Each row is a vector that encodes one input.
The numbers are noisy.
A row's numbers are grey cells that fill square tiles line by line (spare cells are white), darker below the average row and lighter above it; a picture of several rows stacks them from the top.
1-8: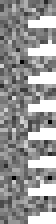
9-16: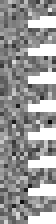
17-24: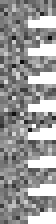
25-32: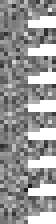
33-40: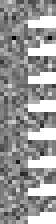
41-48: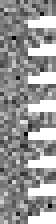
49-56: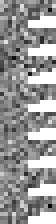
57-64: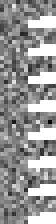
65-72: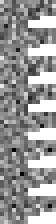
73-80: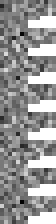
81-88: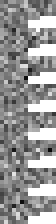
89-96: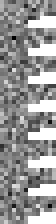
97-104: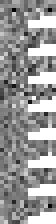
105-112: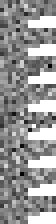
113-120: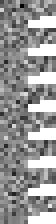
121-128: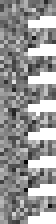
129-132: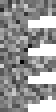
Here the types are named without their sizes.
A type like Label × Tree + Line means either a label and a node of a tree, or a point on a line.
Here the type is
(Bool × Bool × Bool + Unit) × Tree + List(Line).
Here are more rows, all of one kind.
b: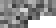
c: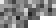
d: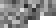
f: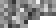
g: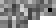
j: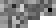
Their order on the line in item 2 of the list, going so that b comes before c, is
j, g, b, c, d, f.
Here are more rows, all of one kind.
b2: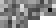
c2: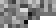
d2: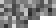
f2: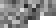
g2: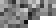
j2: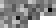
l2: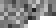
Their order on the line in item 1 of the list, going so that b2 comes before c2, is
d2, b2, j2, f2, l2, g2, c2.
